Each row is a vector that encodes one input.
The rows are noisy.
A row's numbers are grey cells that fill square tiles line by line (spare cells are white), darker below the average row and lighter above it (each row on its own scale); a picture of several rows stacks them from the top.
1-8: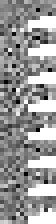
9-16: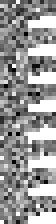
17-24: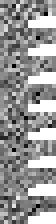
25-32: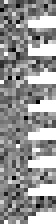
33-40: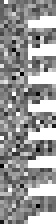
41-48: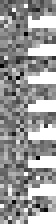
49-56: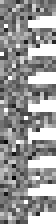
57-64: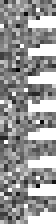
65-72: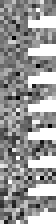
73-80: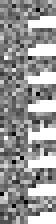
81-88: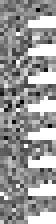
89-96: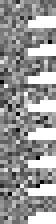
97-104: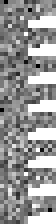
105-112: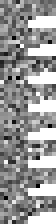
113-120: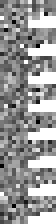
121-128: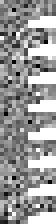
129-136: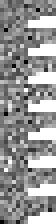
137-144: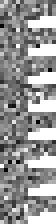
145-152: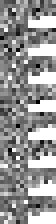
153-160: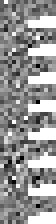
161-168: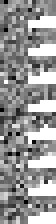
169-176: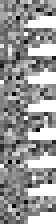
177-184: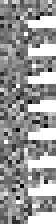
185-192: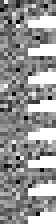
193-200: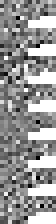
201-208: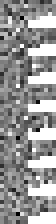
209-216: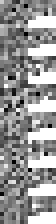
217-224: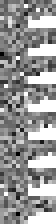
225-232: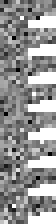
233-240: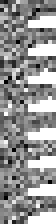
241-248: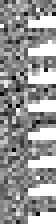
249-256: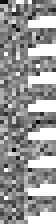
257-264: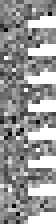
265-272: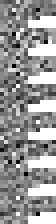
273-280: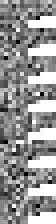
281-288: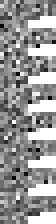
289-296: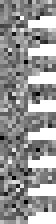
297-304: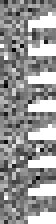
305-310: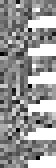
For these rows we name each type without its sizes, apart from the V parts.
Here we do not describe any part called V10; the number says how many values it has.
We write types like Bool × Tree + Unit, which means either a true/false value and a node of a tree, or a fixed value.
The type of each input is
Bool × Bool × Bool × Bool × V10 + Label.
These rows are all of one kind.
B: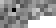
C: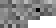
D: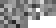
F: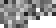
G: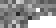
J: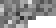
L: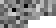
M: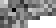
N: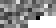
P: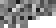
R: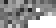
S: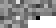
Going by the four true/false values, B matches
G and R.
